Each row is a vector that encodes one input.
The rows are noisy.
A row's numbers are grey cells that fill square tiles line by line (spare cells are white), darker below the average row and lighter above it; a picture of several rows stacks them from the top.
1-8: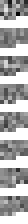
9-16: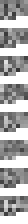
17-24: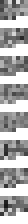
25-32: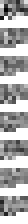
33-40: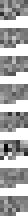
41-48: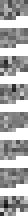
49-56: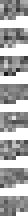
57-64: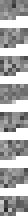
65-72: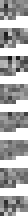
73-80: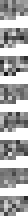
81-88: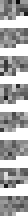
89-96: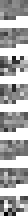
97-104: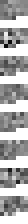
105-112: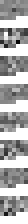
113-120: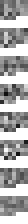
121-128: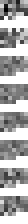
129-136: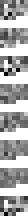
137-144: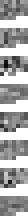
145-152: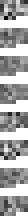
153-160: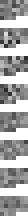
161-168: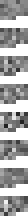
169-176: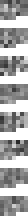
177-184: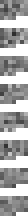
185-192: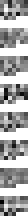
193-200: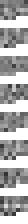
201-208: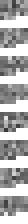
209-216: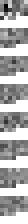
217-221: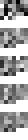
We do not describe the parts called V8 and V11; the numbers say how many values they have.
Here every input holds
a value of V11, together with either a point on a 5-point line and a true/false value, or a value of V8.
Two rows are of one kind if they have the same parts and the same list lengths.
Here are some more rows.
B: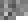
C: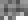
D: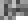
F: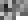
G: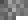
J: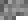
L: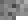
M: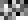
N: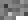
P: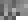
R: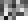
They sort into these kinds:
B, C, L, M, P, R
D, F, G, J, N

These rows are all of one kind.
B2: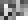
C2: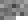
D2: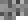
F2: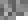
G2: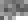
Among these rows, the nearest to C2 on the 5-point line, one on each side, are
F2 and G2.
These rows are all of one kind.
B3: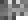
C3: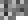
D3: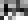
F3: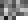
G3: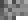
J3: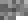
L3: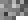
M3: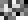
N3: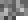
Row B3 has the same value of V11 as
C3 and L3.
